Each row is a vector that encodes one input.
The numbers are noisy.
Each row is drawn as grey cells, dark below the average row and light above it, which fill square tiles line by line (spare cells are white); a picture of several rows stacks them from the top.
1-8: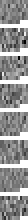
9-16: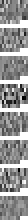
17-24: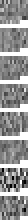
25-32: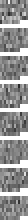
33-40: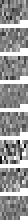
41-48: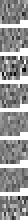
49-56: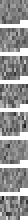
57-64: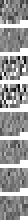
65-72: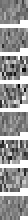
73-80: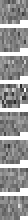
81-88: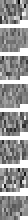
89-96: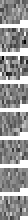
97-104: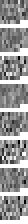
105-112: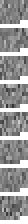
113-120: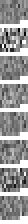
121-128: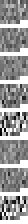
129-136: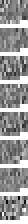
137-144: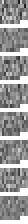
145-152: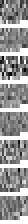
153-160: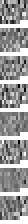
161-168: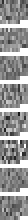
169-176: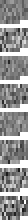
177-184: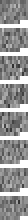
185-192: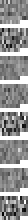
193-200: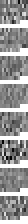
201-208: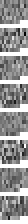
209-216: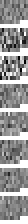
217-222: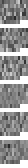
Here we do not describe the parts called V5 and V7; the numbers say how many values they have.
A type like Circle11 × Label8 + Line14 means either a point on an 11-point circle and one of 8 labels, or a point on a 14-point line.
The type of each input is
Label8 × (Line9 + V5) + V7.
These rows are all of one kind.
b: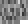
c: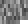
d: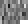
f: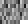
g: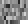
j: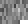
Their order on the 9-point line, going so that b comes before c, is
b, g, c, d, j, f.
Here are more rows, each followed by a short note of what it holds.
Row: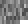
one of 8 labels and a point on a 9-point line
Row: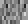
one of 8 labels and a point on a 9-point line
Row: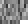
one of 8 labels and a value of V5
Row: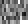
one of 8 labels and a point on a 9-point line
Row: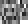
one of 8 labels and a value of V5
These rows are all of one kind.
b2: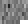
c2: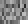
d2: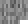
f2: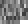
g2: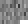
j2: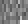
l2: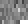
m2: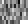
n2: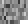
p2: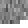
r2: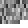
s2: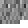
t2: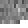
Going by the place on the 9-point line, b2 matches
f2 and g2.
